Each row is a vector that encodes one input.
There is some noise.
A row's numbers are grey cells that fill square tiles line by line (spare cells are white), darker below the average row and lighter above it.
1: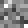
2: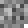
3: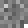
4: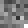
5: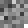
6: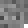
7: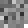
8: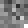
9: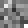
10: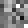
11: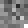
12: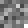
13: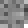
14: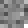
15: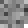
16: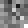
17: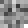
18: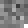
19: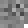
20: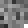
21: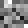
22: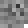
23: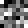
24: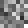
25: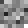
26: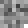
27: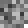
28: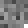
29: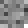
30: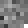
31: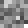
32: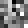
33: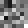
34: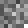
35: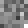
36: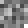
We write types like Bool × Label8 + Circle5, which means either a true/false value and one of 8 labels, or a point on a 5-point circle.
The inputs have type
Line4 + Line5.
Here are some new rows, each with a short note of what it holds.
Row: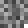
a point on a 5-point line
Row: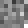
a point on a 5-point line
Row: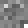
a point on a 5-point line
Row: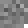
a point on a 5-point line
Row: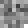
a point on a 5-point line
